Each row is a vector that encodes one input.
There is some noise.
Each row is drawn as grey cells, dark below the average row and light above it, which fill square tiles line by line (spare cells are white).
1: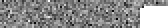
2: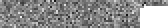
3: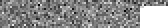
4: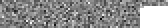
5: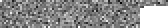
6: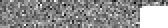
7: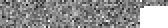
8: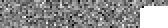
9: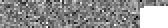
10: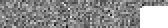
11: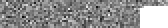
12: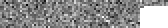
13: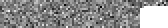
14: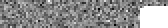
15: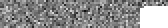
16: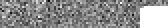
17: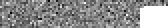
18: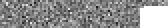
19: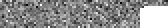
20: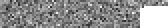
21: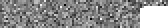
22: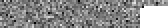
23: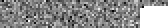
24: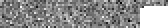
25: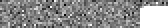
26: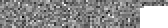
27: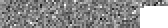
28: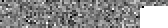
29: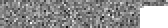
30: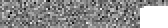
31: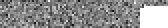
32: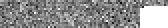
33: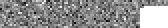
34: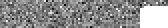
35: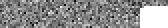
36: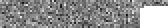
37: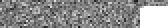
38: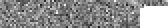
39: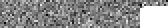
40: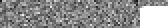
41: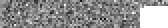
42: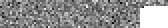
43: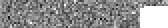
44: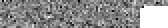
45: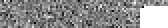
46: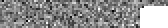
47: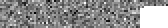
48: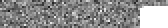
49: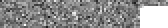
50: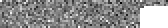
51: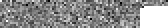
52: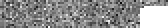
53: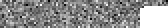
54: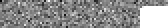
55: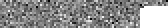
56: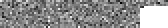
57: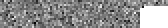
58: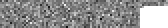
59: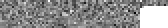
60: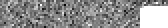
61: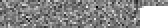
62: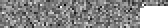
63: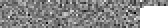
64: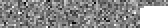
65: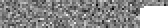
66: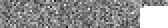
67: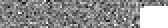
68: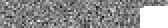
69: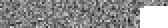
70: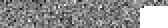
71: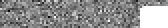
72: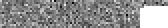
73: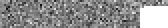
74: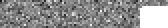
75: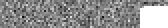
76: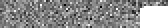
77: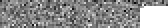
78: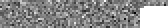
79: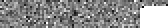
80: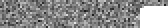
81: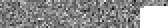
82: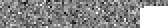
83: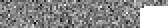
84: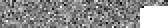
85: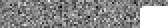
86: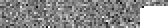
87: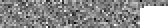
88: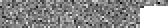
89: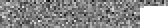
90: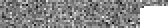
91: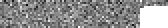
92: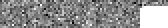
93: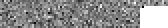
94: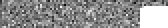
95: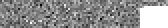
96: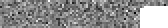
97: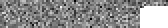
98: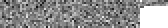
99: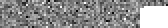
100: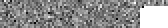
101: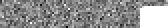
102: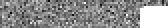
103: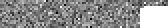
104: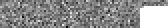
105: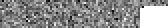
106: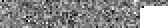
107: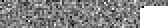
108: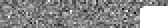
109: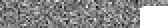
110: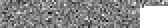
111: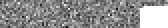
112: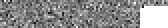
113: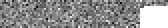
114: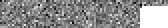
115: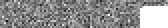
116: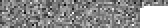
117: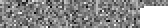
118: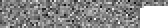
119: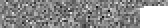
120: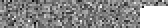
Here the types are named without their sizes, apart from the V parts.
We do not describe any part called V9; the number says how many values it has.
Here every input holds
a point on a line, together with either a point on a circle, or a value of V9.
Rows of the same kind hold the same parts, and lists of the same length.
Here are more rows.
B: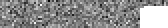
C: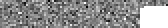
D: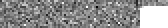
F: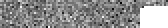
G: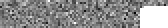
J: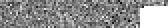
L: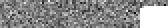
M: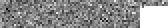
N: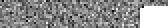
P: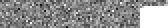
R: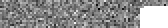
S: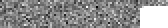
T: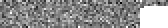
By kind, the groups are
B, C, N
D, F, G, J, L, M, P, R, S, T

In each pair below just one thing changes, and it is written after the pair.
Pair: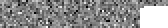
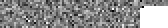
the place on the line
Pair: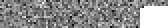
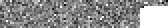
the place on the line
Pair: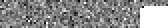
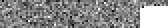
the value of V9
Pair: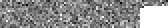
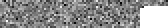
the value of V9
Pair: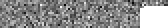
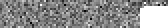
the value of V9
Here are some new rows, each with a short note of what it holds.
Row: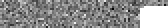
a point on a circle and a point on a line
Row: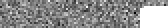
a point on a circle and a point on a line
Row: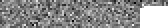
a point on a line and a value of V9
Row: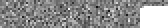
a point on a circle and a point on a line
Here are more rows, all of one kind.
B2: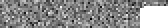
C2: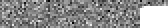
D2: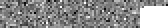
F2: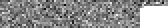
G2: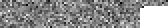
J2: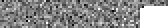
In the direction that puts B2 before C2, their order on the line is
G2, B2, F2, C2, D2, J2.
